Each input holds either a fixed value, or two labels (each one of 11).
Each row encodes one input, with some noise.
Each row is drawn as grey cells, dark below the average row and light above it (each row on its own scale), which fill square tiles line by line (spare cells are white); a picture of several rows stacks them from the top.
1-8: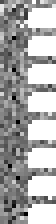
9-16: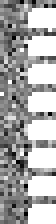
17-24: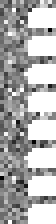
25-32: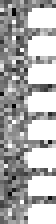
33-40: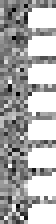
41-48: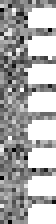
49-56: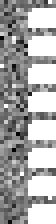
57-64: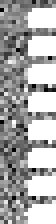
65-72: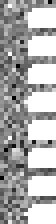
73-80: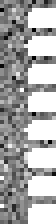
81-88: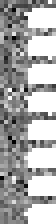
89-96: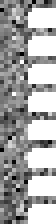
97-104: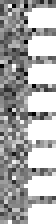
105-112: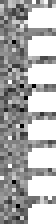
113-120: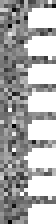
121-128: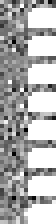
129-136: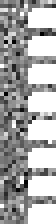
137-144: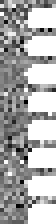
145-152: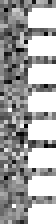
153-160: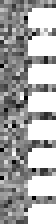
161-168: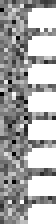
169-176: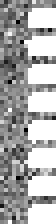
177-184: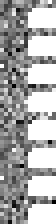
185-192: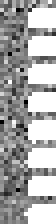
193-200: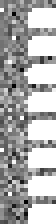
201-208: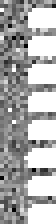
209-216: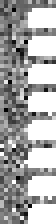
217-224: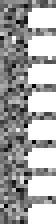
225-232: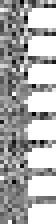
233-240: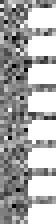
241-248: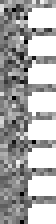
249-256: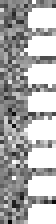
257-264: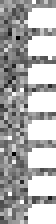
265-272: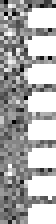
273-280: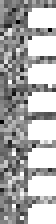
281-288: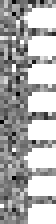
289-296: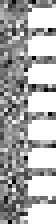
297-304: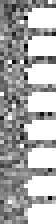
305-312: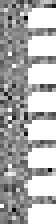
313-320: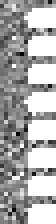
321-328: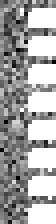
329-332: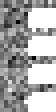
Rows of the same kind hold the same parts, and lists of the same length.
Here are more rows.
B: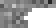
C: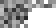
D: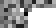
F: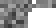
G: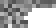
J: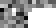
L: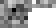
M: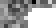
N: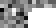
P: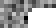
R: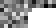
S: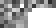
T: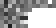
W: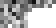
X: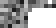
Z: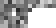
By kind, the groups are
B, C, D, F, G, L, M, P, R, S, T, W, X, Z
J, N

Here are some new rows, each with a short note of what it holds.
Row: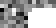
a fixed value
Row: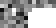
a fixed value
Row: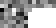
a fixed value
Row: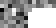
a fixed value
